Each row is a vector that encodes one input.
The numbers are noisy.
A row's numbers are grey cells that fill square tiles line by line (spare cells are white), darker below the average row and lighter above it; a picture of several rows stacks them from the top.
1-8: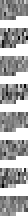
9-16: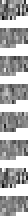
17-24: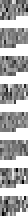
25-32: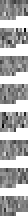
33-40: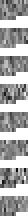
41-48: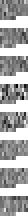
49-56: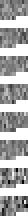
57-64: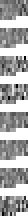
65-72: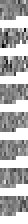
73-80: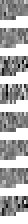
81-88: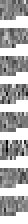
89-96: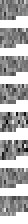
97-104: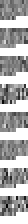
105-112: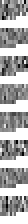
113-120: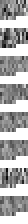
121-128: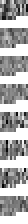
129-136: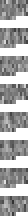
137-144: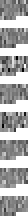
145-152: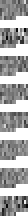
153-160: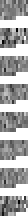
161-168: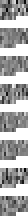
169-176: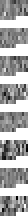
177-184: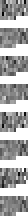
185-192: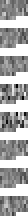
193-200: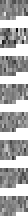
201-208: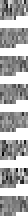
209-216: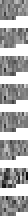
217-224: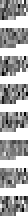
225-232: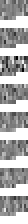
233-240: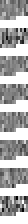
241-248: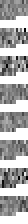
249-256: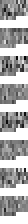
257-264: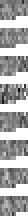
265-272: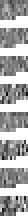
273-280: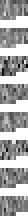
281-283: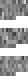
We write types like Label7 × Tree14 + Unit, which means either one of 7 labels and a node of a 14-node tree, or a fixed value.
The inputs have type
Bool × Line17 + Circle18.
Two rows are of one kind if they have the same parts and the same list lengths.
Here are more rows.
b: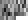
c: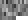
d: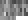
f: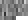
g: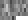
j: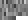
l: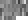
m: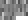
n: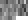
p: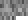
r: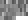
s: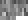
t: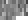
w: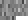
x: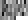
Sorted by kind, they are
b, x
c, d, f, g, j, l, m, n, p, r, s, t, w

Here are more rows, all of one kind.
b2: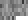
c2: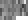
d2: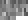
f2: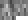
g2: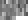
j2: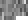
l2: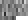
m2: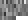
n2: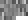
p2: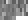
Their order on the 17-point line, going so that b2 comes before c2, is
f2, d2, b2, g2, p2, l2, n2, j2, c2, m2.
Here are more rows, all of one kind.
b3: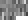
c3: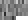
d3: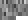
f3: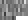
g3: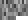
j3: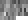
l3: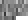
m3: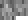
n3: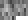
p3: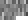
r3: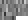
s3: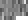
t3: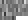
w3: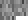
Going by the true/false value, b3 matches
j3, p3 and s3.
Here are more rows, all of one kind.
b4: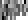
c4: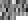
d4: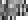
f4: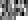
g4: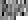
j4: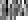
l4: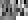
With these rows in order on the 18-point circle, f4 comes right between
c4 and l4.
